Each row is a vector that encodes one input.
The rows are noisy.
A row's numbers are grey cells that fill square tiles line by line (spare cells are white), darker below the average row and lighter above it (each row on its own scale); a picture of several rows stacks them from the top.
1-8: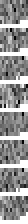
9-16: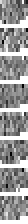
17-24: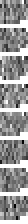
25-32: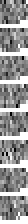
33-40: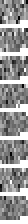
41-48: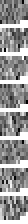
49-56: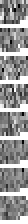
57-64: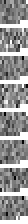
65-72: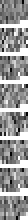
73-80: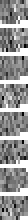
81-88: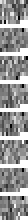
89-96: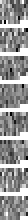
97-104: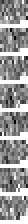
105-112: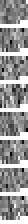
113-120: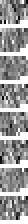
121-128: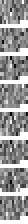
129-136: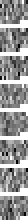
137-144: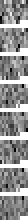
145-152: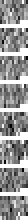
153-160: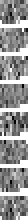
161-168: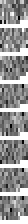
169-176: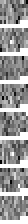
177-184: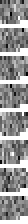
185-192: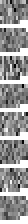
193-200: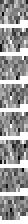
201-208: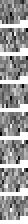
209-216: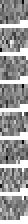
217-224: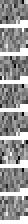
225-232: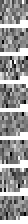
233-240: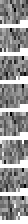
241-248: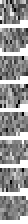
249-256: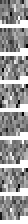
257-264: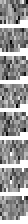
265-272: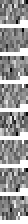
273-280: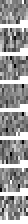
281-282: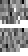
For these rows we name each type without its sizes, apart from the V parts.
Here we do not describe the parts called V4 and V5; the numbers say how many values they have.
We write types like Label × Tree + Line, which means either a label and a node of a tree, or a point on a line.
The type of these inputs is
(Bool × V5 + Unit) × Tree × V4.
